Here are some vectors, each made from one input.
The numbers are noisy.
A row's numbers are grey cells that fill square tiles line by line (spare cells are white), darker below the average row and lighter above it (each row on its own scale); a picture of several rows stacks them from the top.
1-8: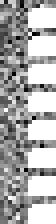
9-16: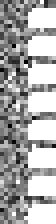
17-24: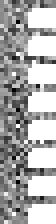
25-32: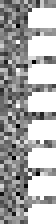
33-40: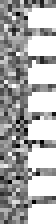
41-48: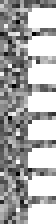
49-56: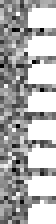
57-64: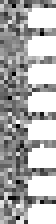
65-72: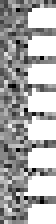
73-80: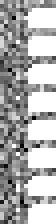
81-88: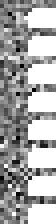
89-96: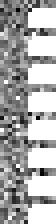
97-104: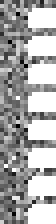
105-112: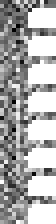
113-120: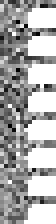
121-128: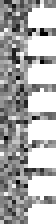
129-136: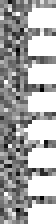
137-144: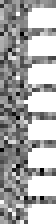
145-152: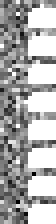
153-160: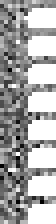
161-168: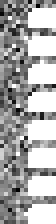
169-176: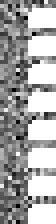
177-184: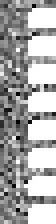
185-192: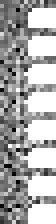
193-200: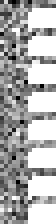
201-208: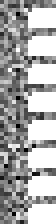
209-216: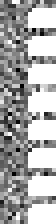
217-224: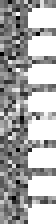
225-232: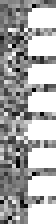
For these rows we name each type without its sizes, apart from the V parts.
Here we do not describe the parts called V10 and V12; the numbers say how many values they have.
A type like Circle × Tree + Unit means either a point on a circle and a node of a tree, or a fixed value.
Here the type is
Bool × (Line + V10) + Label × V12.
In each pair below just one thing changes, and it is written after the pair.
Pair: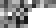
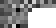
the true/false value
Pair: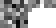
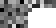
the true/false value
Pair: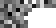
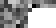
the value of V10
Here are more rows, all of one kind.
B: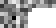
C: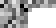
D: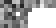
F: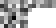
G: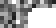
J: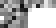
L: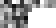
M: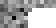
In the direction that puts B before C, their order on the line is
G, D, B, C, L, J, F, M.
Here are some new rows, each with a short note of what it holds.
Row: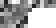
a true/false value and a value of V10
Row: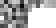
a point on a line and a true/false value
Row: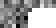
a true/false value and a value of V10
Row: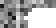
a point on a line and a true/false value
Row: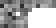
a point on a line and a true/false value
